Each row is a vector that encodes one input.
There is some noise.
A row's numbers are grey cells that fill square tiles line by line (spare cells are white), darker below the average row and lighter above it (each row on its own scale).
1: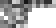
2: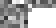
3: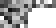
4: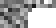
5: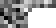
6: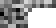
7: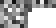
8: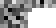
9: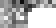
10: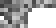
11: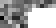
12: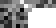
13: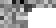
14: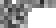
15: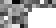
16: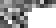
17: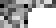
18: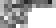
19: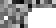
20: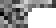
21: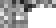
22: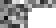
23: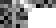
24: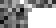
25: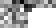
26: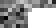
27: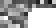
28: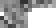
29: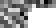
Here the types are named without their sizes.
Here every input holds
three true/false values.
